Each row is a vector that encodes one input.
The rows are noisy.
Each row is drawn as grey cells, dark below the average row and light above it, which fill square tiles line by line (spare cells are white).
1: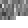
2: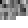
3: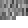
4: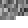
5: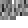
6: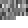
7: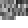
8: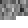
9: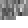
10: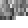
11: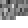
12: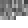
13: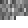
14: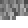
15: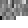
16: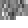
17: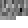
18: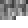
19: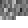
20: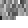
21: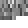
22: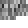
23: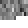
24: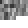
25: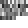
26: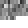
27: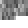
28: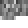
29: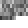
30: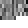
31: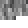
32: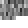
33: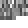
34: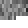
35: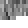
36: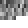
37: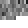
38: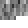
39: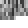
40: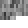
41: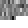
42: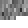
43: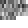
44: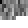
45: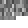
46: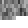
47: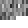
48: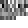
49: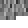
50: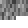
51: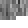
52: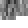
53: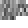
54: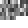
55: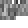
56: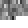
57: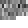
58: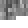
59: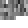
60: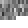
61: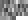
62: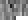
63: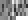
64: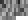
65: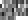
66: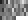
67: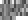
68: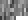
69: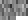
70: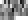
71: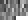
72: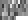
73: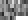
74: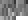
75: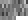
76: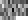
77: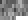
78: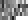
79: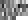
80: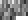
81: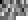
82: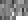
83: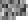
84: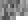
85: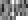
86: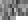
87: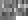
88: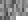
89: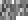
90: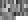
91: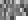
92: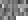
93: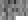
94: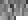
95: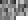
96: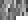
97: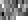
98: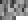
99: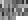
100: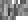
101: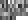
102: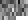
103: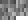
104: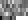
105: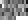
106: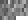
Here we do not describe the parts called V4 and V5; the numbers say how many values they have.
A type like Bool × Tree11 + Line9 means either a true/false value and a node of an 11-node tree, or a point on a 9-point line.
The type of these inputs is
((Circle6 + Unit) × V4 + V5) × Line3 × Line3.
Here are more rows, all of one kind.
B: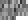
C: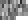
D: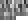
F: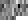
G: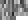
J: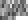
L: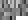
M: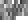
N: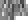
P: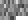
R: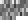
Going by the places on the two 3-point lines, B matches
D and F.
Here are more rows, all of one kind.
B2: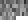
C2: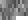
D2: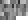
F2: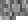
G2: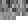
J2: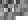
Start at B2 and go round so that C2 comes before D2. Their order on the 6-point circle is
B2, C2, J2, G2, D2, F2.
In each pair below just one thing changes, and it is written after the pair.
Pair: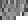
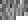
the value of V4
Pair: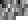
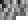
the place on the 6-point circle
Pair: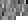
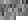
the value of V4
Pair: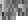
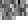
the value of V4
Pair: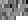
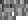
the place on one of the two 3-point lines
